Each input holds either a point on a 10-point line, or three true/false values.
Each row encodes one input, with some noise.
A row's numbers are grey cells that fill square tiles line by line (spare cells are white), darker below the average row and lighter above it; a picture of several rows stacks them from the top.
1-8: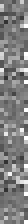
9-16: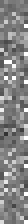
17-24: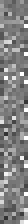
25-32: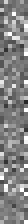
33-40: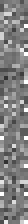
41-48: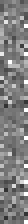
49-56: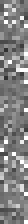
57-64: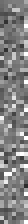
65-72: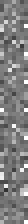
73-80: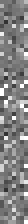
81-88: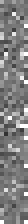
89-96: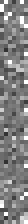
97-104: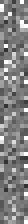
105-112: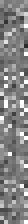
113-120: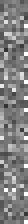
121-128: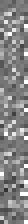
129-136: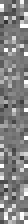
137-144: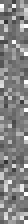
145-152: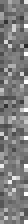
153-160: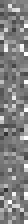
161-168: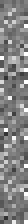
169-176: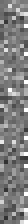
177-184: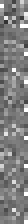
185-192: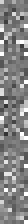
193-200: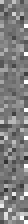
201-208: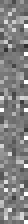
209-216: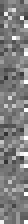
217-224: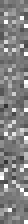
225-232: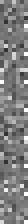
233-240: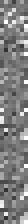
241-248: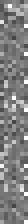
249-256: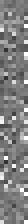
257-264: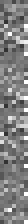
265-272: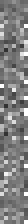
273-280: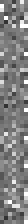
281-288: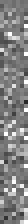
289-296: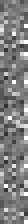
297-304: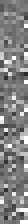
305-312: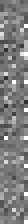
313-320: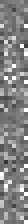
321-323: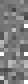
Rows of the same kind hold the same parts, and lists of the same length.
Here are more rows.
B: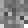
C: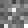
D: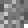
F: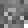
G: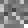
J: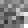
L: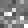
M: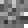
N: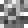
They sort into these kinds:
B, D, G, L
C, F, J, M, N

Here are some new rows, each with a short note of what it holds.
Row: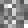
three true/false values
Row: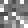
three true/false values
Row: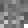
three true/false values
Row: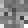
three true/false values
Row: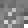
three true/false values
